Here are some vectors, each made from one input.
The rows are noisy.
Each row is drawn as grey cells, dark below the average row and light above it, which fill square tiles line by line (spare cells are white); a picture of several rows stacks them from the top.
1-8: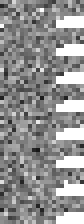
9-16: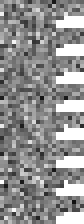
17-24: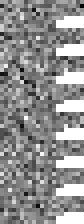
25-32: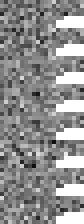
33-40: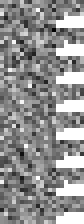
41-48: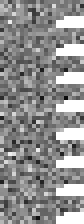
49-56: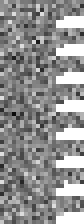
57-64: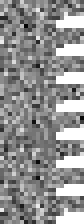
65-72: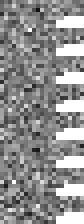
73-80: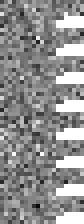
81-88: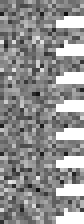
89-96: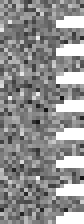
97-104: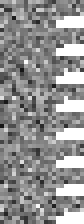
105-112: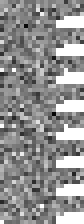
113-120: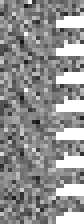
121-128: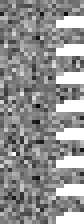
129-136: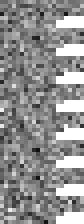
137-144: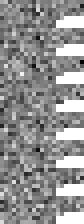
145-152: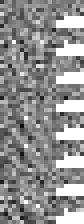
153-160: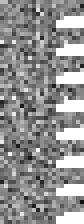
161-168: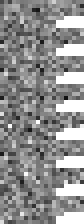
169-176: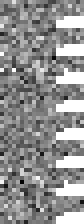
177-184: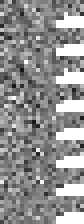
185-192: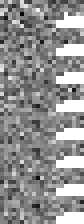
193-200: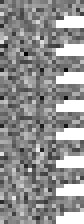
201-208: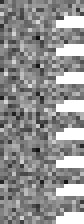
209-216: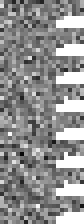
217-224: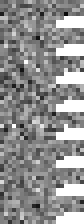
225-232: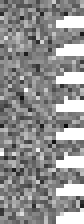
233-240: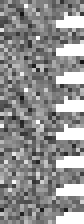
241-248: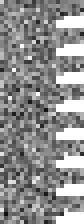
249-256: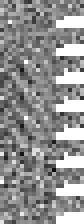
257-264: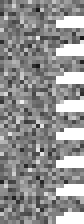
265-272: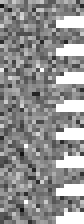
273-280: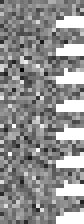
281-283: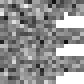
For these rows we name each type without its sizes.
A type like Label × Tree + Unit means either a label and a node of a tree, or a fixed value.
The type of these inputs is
(Bool × Circle + Unit) × Line.
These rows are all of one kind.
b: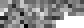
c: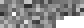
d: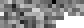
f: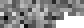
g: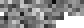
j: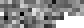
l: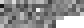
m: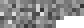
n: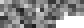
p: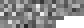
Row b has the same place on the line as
d, f, g and j.
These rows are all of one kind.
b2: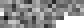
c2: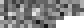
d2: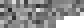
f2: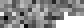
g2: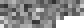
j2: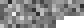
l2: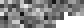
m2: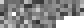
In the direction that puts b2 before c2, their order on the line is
l2, f2, b2, j2, d2, g2, m2, c2.
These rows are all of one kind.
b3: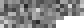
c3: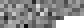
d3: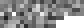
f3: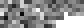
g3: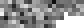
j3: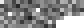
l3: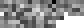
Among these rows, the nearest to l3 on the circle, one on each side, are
b3 and d3.
